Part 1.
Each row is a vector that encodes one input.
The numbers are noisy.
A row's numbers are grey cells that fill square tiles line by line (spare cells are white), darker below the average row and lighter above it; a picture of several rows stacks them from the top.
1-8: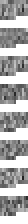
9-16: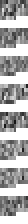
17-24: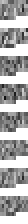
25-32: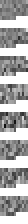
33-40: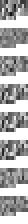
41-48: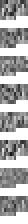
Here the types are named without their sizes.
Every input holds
a point on each of two lines.
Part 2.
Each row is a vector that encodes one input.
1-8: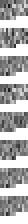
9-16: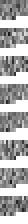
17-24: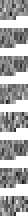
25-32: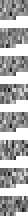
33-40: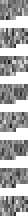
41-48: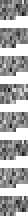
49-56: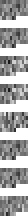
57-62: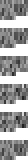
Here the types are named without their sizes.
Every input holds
a point on a line.
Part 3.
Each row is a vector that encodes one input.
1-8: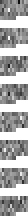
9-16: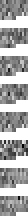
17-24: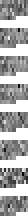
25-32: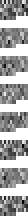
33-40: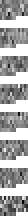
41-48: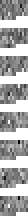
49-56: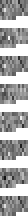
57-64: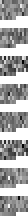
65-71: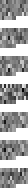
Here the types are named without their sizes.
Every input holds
either a fixed value, or four true/false values.
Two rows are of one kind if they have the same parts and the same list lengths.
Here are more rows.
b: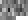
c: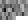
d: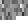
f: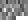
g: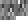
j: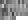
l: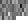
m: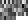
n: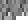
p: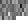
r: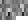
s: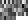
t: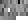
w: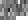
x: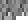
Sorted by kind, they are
b, c, d, f, g, j, l, n, p, r, t, w, x
m, s

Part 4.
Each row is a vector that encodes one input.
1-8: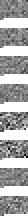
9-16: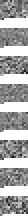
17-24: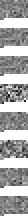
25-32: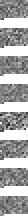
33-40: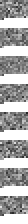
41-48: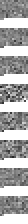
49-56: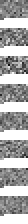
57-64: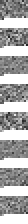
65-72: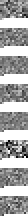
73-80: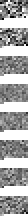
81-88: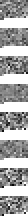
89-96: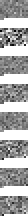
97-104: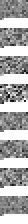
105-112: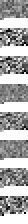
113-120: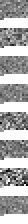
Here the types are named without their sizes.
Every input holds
either a fixed value, or four true/false values.
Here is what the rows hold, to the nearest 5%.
About 5% of them hold a fixed value. The rest hold four true/false values.
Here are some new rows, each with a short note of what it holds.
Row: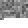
four true/false values
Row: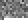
a fixed value
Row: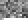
four true/false values
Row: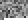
four true/false values
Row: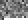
a fixed value
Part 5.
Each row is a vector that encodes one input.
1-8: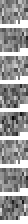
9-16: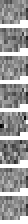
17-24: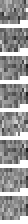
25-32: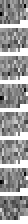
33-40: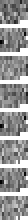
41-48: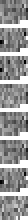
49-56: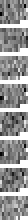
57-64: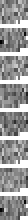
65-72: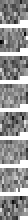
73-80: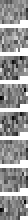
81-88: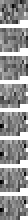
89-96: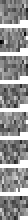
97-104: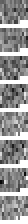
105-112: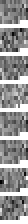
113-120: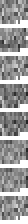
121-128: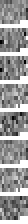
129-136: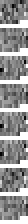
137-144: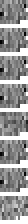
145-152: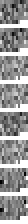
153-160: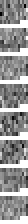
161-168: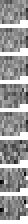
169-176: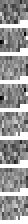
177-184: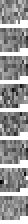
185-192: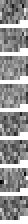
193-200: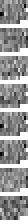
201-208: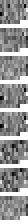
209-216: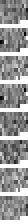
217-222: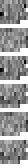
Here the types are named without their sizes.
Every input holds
a point on a line.
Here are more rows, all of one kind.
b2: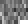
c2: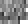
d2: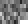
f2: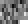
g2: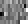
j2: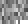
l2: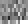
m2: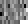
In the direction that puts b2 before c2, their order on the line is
f2, d2, b2, j2, l2, c2, g2, m2.
